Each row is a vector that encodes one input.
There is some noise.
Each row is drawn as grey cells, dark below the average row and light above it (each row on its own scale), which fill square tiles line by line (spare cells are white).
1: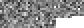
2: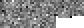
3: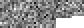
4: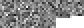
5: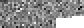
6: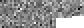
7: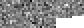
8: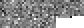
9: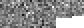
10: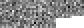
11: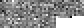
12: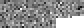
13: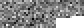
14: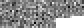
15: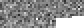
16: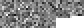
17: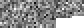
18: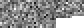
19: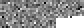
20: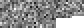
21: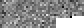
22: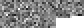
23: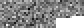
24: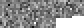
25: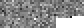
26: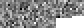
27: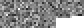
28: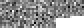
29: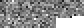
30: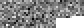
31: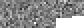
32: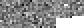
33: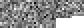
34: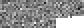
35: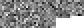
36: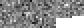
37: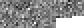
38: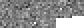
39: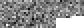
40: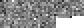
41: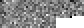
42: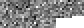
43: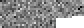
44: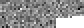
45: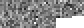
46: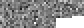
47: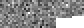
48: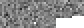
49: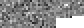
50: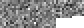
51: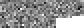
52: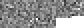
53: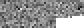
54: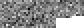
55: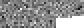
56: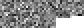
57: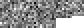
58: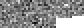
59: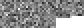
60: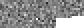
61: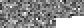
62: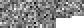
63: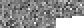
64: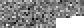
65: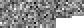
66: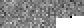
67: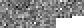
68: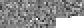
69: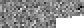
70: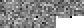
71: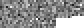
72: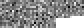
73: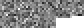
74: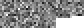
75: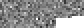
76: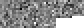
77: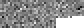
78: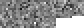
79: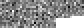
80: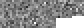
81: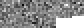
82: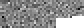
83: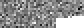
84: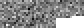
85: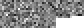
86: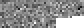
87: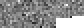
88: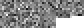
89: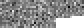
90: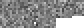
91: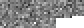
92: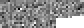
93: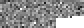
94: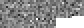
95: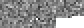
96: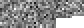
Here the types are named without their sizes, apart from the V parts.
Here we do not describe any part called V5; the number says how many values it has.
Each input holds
either a label, or a true/false value and two values of V5.
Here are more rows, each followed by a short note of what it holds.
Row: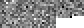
a true/false value and two values of V5
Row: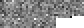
a true/false value and two values of V5
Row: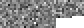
a true/false value and two values of V5
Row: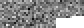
a label
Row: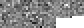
a true/false value and two values of V5
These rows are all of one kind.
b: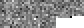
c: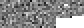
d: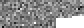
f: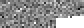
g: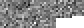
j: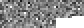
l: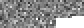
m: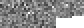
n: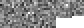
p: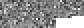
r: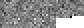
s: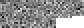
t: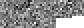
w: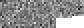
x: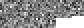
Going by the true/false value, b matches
d, m, n and w.
